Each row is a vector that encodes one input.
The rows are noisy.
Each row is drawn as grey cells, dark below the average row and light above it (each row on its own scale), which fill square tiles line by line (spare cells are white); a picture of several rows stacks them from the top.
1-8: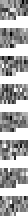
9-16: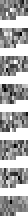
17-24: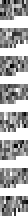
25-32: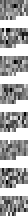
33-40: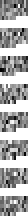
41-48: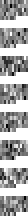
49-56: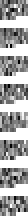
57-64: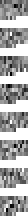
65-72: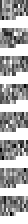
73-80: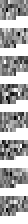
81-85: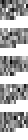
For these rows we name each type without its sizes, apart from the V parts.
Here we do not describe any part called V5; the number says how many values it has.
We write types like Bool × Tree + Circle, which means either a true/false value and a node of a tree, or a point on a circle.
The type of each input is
Bool × (Line + V5).
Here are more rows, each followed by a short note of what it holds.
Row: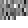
a point on a line and a true/false value
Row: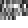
a true/false value and a value of V5
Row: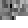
a point on a line and a true/false value
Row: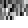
a true/false value and a value of V5
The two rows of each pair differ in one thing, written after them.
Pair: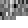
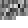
the true/false value
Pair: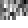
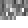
the true/false value
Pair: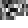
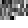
the value of V5
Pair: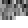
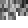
the value of V5
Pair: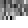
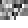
the value of V5
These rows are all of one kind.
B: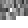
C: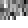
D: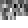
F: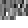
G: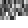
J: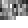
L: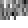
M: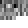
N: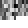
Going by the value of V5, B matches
C and G.
